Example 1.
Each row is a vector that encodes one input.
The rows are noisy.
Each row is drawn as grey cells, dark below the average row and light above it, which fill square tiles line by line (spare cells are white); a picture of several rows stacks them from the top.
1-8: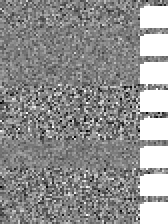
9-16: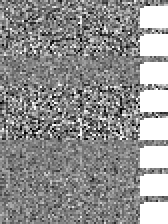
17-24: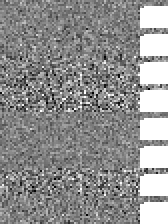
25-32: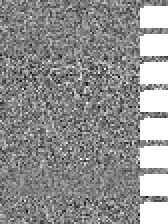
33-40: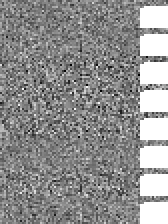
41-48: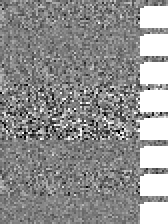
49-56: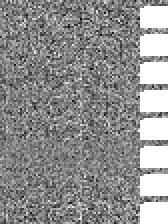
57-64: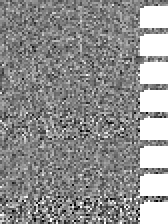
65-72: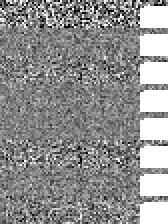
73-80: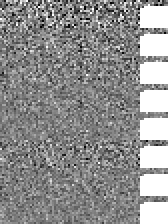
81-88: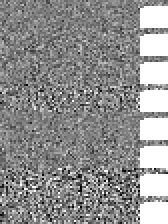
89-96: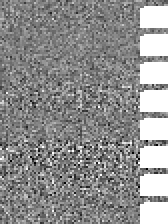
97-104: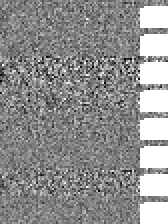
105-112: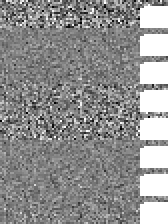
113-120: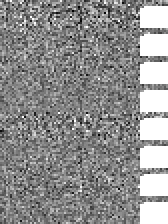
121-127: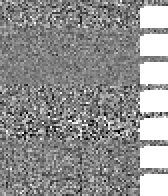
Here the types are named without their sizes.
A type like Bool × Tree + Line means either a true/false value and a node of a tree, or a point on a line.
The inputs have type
(Bool × Bool × Bool × Bool × Bool + Tree) × Tree.
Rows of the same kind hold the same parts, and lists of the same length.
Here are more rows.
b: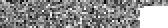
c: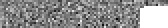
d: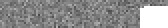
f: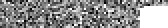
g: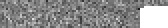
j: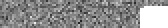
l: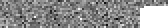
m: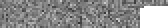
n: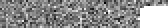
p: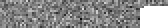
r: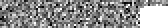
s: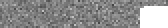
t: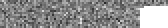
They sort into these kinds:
b, c, d, f, j, m, p, r, s, t
g, l, n

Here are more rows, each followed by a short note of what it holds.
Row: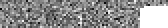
a node of each of two trees
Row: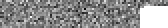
a node of a tree and five true/false values
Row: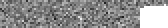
a node of each of two trees
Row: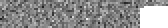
a node of a tree and five true/false values
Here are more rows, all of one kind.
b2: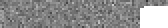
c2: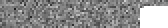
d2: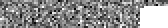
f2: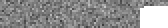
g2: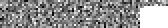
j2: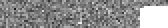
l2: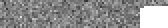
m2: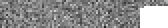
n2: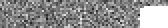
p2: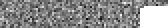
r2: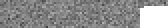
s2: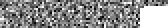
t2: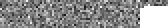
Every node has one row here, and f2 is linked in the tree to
m2 and t2.
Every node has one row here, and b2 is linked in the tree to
r2.
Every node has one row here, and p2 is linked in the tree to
j2 and n2.
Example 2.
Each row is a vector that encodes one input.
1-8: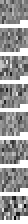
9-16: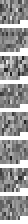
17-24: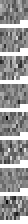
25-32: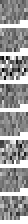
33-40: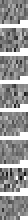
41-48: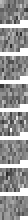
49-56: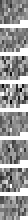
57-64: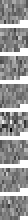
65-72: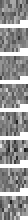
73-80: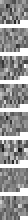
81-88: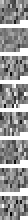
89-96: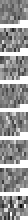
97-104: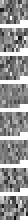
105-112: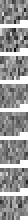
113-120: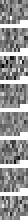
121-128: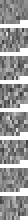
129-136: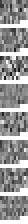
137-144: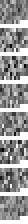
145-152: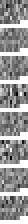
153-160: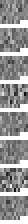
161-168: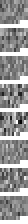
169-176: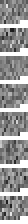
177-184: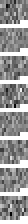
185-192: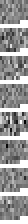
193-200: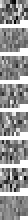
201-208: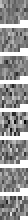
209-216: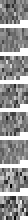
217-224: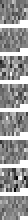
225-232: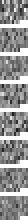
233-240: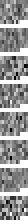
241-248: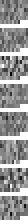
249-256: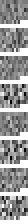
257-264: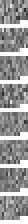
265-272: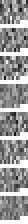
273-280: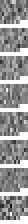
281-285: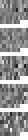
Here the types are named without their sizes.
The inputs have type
(Circle + Unit) × (Label + Line).
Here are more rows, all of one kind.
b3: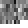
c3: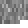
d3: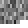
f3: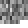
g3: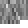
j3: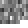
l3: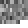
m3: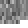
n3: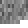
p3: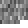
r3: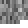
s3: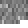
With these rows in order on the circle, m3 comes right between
f3 and j3.
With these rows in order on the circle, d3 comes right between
f3 and n3.
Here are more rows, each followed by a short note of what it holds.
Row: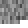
a point on a line
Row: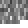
a point on a circle and a label
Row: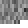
a label
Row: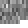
a point on a circle and a label
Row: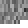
a label
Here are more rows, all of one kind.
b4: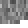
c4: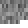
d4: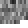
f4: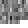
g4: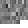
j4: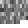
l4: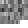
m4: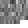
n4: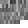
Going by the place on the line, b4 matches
d4, j4 and m4.
